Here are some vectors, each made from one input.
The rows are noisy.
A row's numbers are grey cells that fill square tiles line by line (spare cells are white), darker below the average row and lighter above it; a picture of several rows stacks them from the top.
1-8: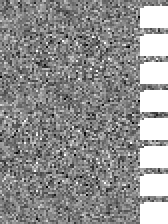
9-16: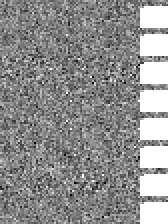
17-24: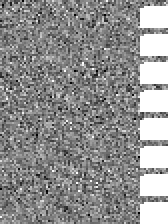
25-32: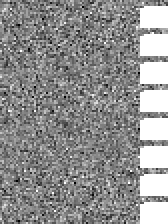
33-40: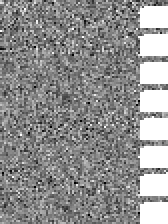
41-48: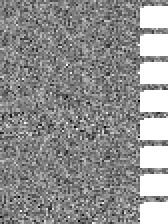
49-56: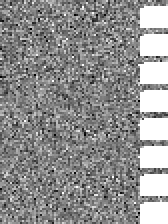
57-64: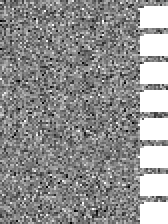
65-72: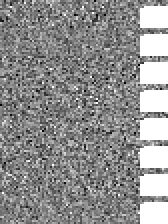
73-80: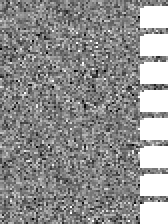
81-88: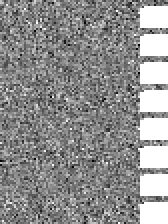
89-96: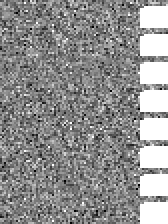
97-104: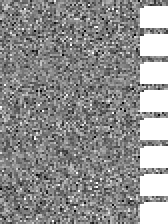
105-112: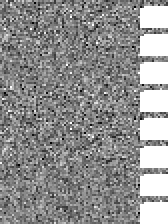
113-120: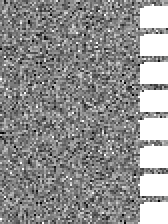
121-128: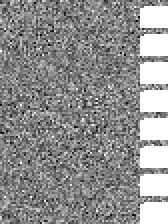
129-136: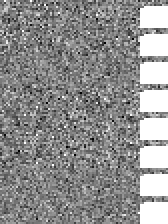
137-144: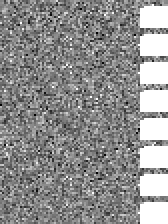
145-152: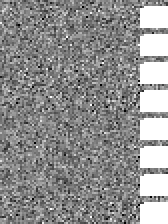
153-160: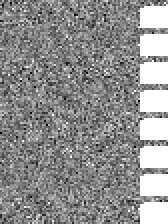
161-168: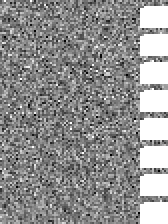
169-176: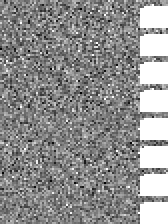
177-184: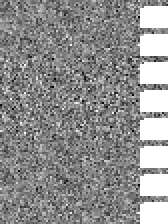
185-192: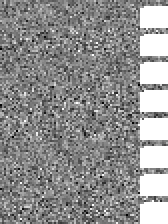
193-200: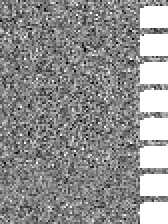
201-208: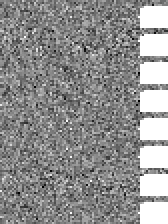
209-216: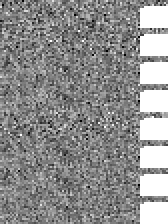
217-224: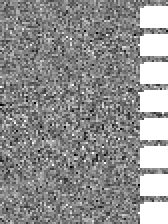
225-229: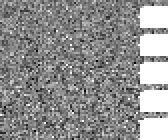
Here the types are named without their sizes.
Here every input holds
either a point on a circle, or a point on a line.
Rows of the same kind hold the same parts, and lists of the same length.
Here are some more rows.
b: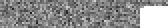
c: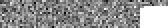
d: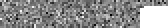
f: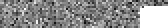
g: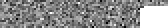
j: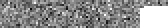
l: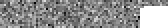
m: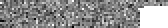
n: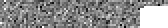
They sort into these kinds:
b, c, l
d, f, g, j, m, n

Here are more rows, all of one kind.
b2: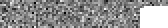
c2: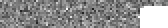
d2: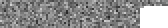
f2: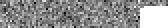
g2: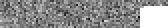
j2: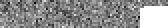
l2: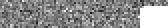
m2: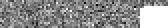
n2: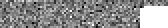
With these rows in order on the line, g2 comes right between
d2 and j2.
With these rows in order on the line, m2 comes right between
l2 and n2.
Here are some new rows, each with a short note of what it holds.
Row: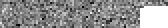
a point on a circle
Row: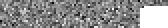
a point on a circle
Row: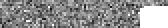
a point on a circle
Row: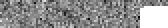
a point on a line
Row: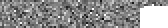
a point on a circle
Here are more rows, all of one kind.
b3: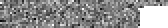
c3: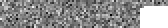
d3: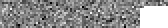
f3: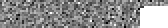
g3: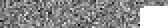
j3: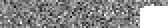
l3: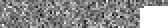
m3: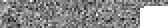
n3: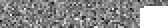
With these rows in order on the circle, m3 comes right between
d3 and f3.
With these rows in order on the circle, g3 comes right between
b3 and l3.
